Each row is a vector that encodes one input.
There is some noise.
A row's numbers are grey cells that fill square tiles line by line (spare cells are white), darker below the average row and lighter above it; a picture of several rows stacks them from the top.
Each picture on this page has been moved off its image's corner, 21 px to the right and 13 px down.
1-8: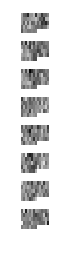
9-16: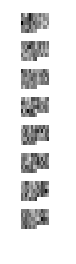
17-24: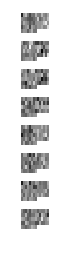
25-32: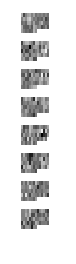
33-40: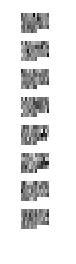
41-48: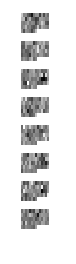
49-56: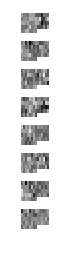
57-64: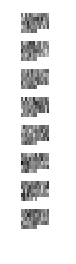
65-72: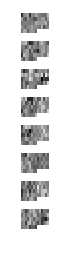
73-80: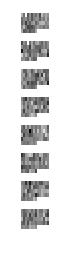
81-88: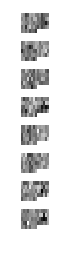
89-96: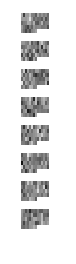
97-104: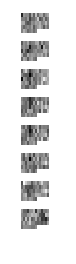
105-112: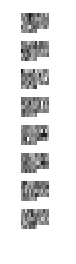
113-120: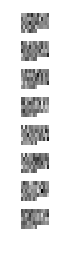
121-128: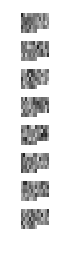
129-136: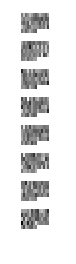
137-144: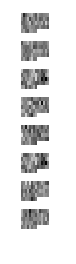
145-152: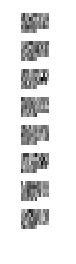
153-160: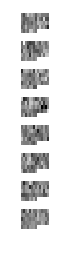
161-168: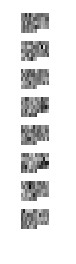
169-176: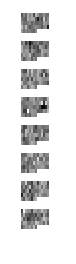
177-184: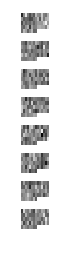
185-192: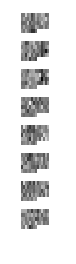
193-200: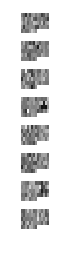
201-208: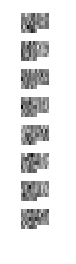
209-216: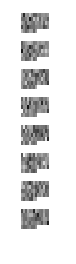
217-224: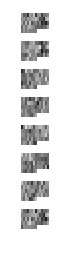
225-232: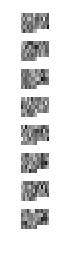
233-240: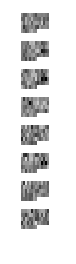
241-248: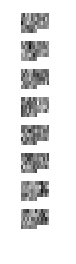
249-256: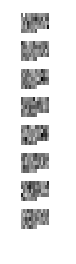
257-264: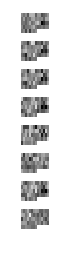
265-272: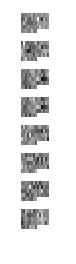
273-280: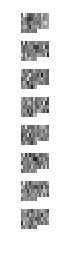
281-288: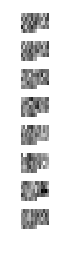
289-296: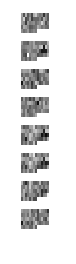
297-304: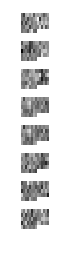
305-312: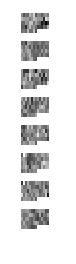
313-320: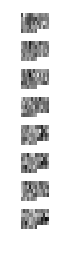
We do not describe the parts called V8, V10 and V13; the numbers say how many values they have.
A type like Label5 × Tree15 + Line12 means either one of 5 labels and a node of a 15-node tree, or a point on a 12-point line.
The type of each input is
Bool × V8 + (Label11 + Tree11) × V10 × V13.
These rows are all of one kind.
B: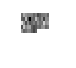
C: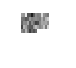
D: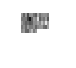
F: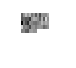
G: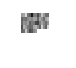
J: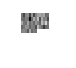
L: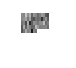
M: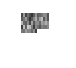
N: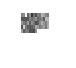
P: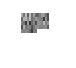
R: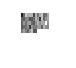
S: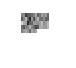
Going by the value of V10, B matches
L and P.
